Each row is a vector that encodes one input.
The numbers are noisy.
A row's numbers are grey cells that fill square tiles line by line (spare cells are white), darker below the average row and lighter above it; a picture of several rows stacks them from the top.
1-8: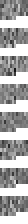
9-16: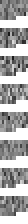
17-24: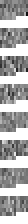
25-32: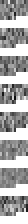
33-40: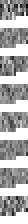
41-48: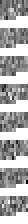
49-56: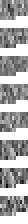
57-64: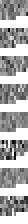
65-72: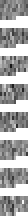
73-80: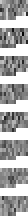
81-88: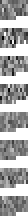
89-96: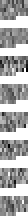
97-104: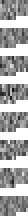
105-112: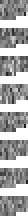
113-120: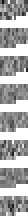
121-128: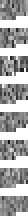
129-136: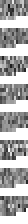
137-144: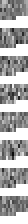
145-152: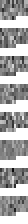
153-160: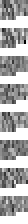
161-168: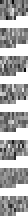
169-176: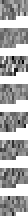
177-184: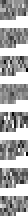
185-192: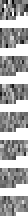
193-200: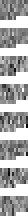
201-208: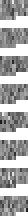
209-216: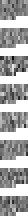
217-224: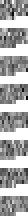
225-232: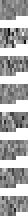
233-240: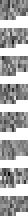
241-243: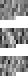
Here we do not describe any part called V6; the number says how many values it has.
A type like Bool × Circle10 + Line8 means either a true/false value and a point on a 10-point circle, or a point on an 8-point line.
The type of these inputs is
List2(Bool × V6).
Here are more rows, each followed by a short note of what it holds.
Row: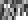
the empty list
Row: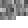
a list of two items
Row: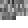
a list of one item
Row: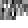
the empty list
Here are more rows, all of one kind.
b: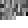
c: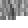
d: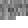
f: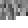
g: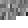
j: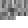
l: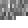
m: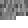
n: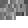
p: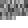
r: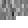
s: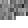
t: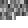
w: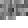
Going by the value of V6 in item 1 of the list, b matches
p, s and w.
